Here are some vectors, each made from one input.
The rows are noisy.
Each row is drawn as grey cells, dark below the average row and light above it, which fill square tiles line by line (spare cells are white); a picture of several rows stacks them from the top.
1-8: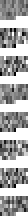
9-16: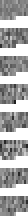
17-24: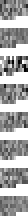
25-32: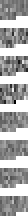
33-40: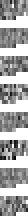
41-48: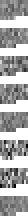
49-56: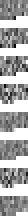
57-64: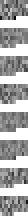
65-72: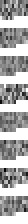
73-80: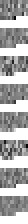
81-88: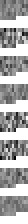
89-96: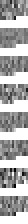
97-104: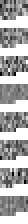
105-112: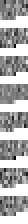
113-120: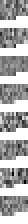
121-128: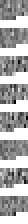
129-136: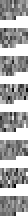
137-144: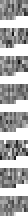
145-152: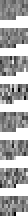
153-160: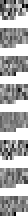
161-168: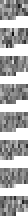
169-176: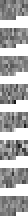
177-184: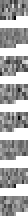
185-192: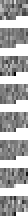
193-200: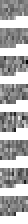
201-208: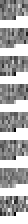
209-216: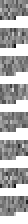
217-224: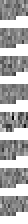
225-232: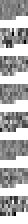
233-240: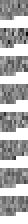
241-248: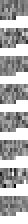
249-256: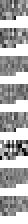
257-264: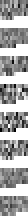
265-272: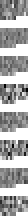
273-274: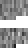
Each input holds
either a point on an 8-point line, or a node of an 11-node tree.
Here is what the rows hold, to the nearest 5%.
About 45% of them hold a point on an 8-point line. The rest hold a node of an 11-node tree.
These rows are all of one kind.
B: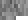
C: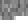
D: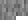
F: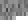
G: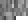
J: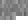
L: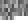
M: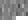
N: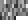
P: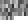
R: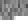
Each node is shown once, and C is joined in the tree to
R.
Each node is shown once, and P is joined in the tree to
L.
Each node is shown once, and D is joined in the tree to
F, G, M and N.
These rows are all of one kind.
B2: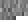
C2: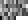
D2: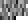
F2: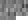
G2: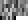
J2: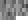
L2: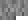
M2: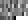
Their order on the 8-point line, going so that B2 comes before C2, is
D2, B2, M2, C2, L2, J2, F2, G2.
